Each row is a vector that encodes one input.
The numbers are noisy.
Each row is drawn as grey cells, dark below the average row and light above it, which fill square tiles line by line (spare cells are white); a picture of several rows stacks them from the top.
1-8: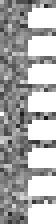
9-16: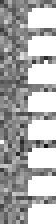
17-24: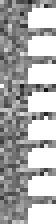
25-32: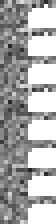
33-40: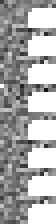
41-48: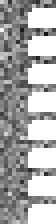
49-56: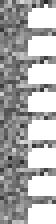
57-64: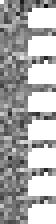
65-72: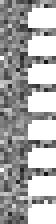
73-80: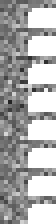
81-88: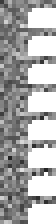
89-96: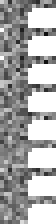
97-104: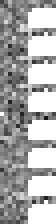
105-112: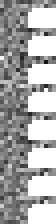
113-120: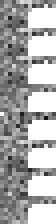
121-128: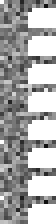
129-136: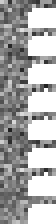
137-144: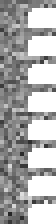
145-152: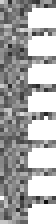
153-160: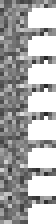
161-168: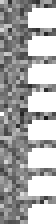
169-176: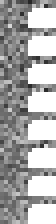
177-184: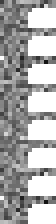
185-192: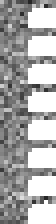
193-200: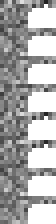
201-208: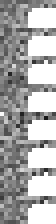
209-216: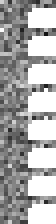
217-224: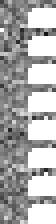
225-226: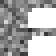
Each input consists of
a point on a 10-point line.
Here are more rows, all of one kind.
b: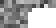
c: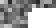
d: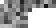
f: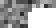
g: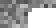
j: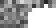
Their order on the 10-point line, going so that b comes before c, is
j, b, g, f, c, d.
